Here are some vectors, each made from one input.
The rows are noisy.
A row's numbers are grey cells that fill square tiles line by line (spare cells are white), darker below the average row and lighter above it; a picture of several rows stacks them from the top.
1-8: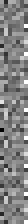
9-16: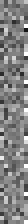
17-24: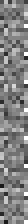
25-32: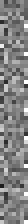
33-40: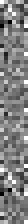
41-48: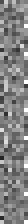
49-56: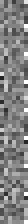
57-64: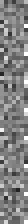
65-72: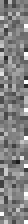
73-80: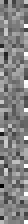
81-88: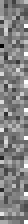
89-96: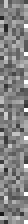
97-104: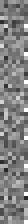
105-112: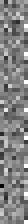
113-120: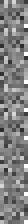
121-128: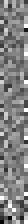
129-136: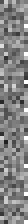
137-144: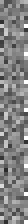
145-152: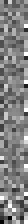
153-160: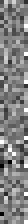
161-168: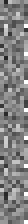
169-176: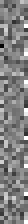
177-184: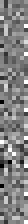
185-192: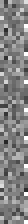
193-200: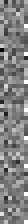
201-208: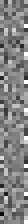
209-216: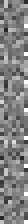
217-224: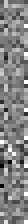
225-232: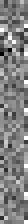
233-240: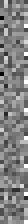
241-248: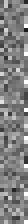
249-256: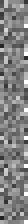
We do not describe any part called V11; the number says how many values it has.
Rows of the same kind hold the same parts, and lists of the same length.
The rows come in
3 kinds.
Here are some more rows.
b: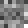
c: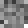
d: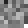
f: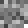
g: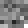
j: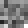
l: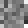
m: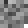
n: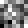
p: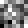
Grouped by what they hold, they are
b, f
c, d, g, j, l, m
n, p

